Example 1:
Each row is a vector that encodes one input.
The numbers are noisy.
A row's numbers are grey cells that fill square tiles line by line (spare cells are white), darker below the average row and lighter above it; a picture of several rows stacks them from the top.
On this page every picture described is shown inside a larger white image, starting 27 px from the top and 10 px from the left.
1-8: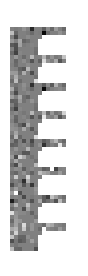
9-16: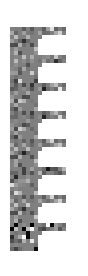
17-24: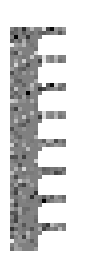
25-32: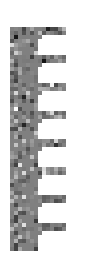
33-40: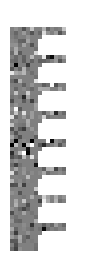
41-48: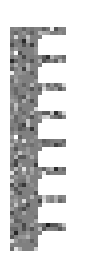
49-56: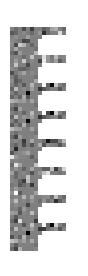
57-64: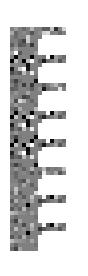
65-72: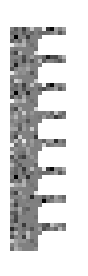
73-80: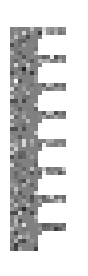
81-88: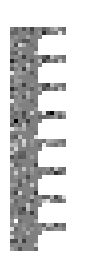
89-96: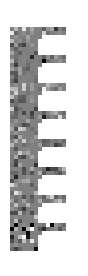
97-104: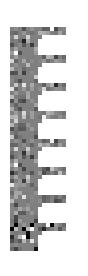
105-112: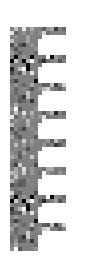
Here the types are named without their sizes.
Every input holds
either a point on a circle and a true/false value, or a fixed value.
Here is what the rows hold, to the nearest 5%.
About 90% of them hold a point on a circle and a true/false value. The rest hold a fixed value.
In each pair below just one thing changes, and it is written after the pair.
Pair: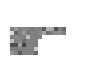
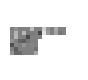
the place on the circle
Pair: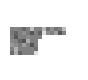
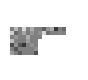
the place on the circle
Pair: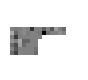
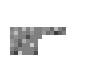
the place on the circle
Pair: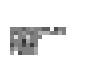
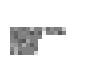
the place on the circle
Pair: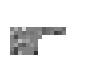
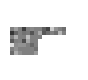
the place on the circle
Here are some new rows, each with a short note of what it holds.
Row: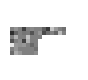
a point on a circle and a true/false value
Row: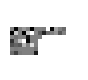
a fixed value
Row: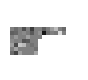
a point on a circle and a true/false value
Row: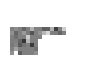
a point on a circle and a true/false value
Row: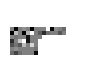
a fixed value
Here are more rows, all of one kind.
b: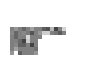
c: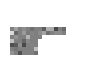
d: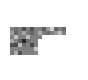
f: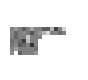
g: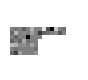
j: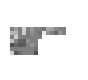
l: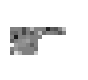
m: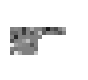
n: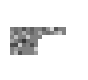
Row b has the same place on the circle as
f, l and m.
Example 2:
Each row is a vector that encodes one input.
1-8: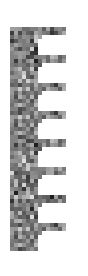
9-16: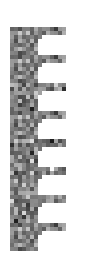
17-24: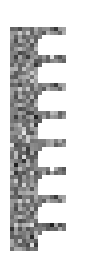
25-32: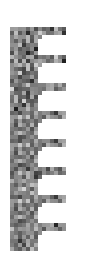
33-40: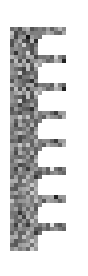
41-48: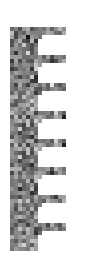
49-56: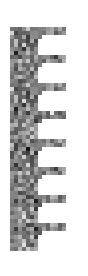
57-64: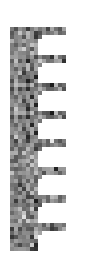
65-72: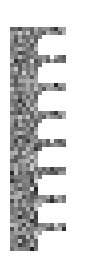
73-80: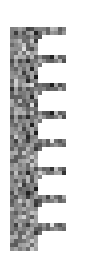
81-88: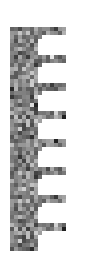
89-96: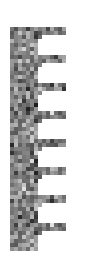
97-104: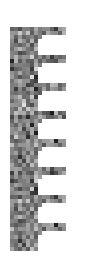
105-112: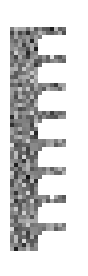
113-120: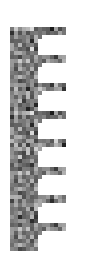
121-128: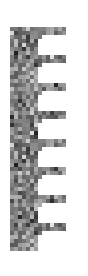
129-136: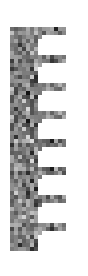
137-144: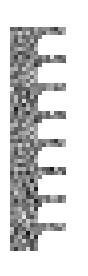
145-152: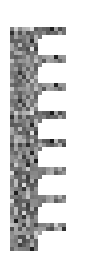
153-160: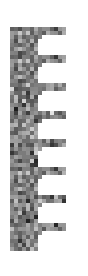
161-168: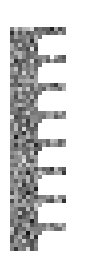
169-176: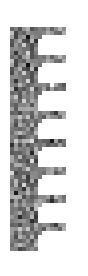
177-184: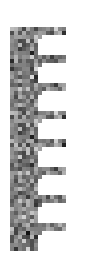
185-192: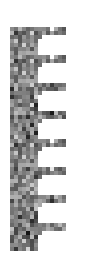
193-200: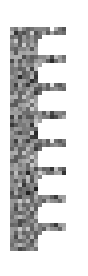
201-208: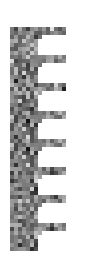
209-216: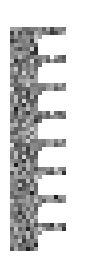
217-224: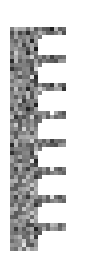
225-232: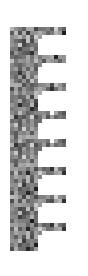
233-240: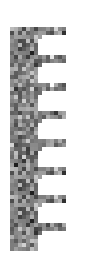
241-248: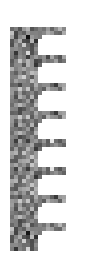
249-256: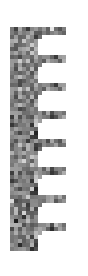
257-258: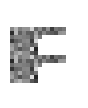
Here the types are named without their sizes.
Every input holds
either a point on a circle, or three true/false values.
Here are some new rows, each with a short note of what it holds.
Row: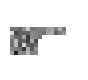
three true/false values
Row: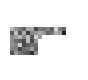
a point on a circle
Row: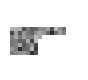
a point on a circle
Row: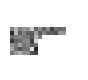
a point on a circle
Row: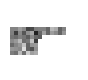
three true/false values
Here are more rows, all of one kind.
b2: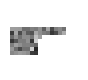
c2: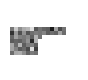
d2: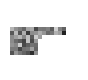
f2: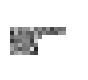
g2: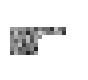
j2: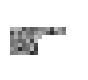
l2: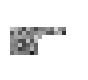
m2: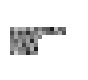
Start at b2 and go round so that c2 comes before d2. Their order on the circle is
b2, f2, c2, m2, g2, d2, l2, j2.
